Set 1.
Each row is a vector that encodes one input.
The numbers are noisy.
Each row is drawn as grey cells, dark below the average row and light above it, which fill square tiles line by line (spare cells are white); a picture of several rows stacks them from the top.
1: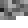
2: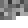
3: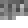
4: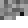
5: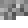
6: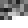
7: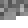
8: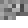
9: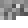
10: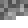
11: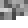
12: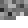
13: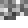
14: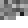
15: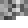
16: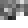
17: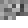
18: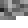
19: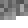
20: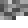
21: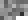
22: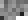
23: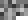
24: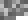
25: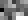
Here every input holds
one of 4 labels.
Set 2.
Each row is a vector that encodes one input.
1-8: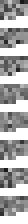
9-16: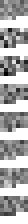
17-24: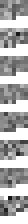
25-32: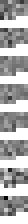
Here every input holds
a point on a 7-point line.
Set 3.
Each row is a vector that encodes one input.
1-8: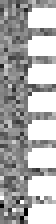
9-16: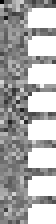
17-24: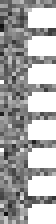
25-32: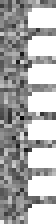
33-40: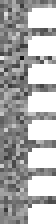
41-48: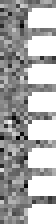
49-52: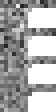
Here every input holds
a node of an 11-node tree.
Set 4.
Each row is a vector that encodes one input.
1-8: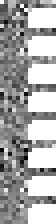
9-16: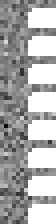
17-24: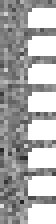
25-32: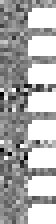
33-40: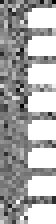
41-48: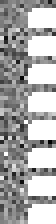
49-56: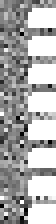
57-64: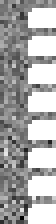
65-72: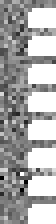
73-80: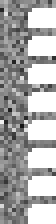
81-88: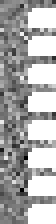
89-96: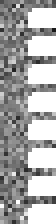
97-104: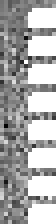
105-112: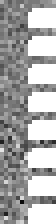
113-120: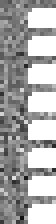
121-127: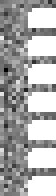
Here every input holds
either a fixed value, or a node of a 15-node tree.
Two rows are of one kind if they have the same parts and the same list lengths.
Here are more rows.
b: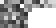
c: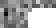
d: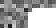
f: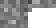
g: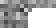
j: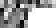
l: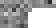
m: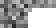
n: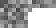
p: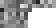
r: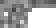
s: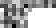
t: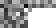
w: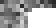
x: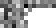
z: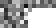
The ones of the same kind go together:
b, c, d, f, g, l, m, n, p, r, s, t, w, x, z
j

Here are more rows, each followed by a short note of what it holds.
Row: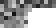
a fixed value
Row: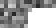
a fixed value
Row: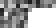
a fixed value
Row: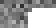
a node of a 15-node tree
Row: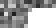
a fixed value
